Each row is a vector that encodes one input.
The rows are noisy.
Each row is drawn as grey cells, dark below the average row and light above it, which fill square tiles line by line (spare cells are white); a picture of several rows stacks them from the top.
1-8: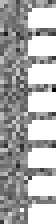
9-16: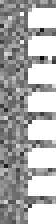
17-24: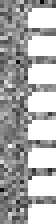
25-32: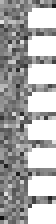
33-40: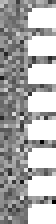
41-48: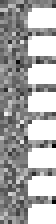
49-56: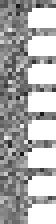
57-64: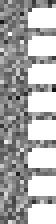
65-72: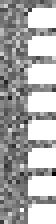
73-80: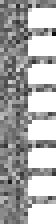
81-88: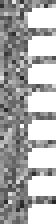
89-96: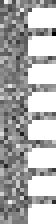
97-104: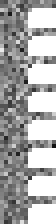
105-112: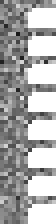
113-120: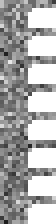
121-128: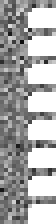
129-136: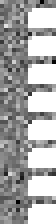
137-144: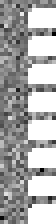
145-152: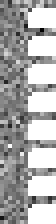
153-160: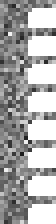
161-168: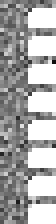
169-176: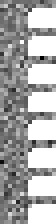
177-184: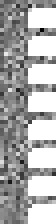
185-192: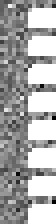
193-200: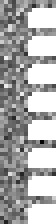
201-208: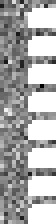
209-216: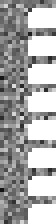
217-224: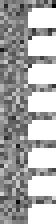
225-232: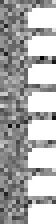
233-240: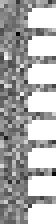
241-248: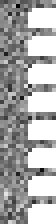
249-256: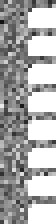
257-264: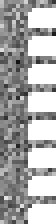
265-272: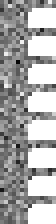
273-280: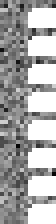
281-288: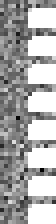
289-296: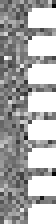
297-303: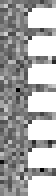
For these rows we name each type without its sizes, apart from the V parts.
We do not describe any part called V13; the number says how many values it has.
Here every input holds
either a node of each of two trees, or a value of V13.
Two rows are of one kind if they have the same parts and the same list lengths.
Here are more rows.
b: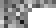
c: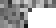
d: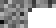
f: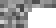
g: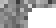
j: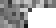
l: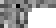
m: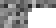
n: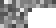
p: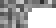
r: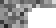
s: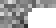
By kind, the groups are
b, c, d, g, j, n, r, s
f, l, m, p

